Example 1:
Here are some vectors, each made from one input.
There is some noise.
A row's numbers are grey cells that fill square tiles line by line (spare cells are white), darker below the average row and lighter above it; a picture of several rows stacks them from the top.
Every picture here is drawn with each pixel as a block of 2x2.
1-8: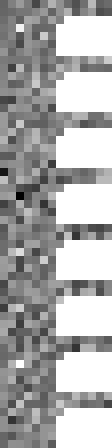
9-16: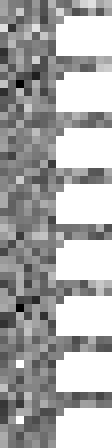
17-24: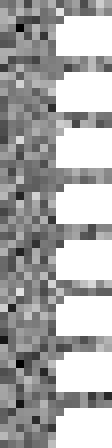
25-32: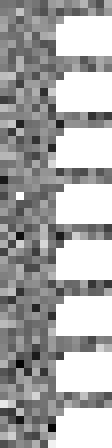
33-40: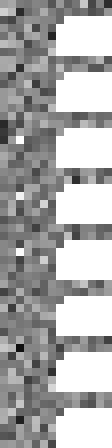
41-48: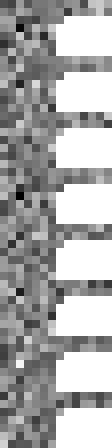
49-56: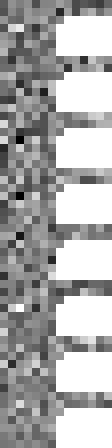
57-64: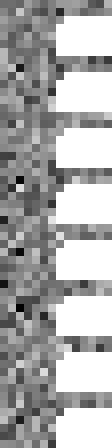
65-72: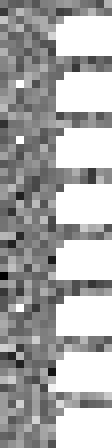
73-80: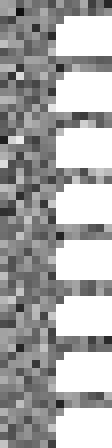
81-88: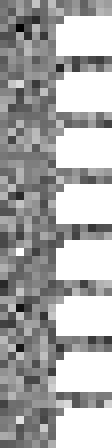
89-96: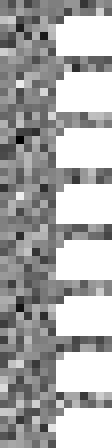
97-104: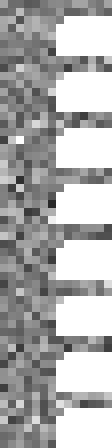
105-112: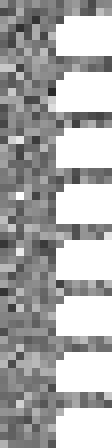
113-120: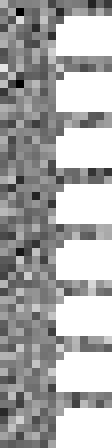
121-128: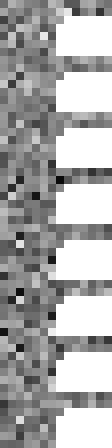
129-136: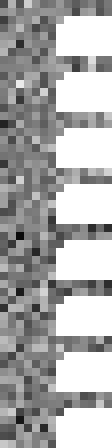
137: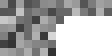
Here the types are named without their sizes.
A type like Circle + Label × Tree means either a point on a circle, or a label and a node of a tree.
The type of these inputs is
Line × Tree × (Tree + Unit).
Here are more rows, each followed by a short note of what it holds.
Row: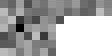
a point on a line and a node of a tree
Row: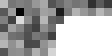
a point on a line and a node of a tree
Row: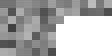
a point on a line and a node of each of two trees
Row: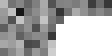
a point on a line and a node of a tree
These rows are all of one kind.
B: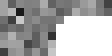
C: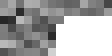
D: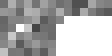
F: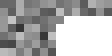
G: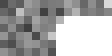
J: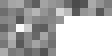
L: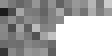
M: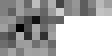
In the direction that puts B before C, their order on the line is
B, C, D, J, L, G, F, M.
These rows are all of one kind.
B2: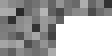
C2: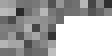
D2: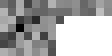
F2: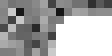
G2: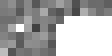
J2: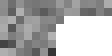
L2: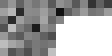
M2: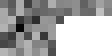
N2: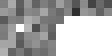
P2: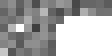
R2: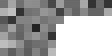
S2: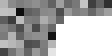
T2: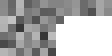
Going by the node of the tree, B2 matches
D2, G2, M2 and P2.
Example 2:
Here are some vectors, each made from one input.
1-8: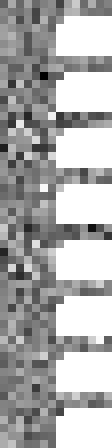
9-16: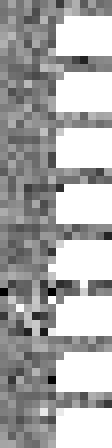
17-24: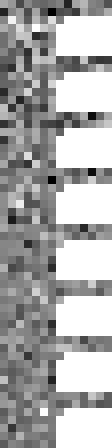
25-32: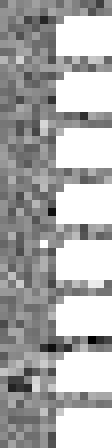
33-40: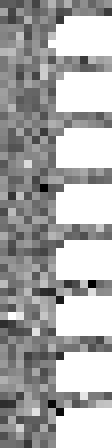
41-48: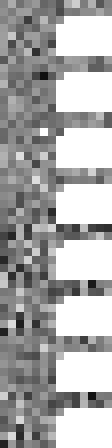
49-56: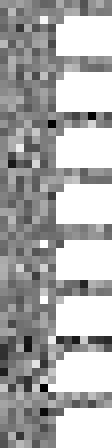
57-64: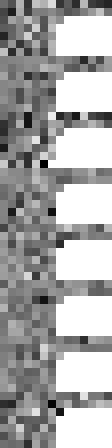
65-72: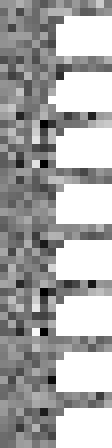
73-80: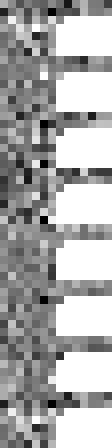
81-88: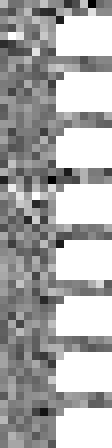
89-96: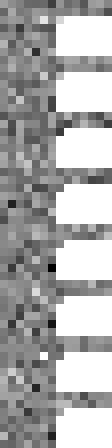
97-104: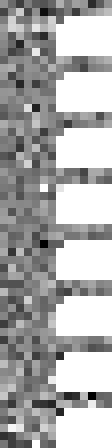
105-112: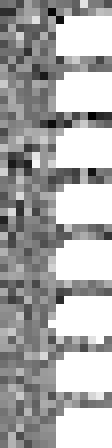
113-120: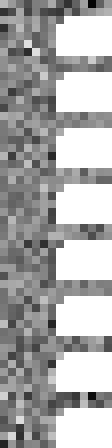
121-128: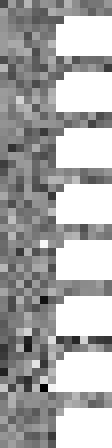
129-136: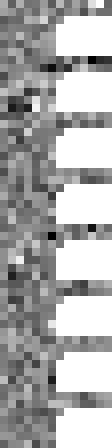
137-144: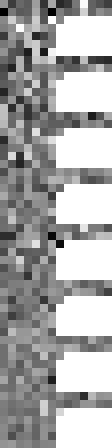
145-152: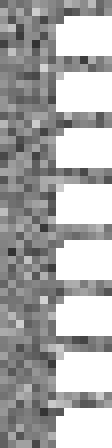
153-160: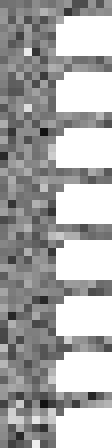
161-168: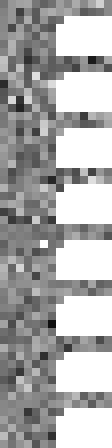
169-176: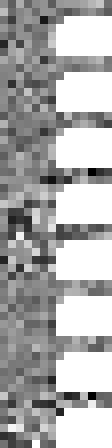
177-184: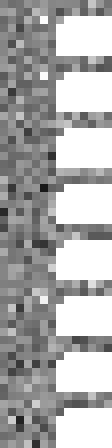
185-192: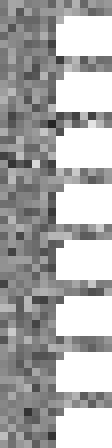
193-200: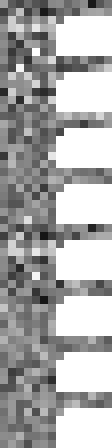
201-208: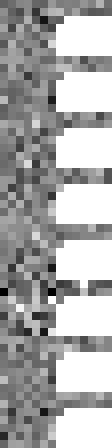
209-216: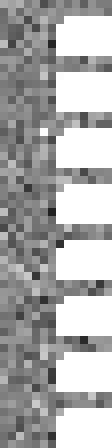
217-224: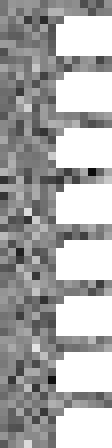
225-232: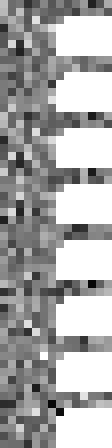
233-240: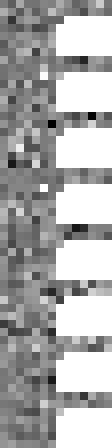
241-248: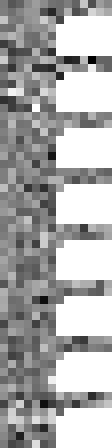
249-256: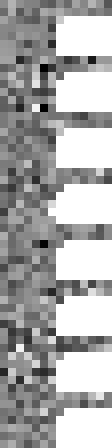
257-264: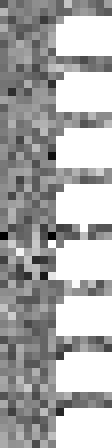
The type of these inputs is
Bool × Bool × Bool × Bool × Tree18 + Tree15.
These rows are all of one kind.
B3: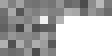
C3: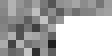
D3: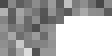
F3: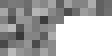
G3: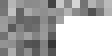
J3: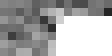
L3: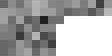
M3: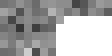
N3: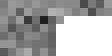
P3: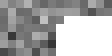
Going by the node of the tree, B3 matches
G3, M3 and N3.
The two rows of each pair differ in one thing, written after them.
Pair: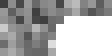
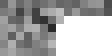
the node of the tree
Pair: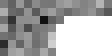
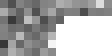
one of the four true/false values
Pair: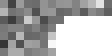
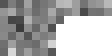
the node of the tree
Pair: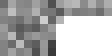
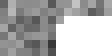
one of the four true/false values
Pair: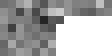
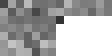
the node of the tree
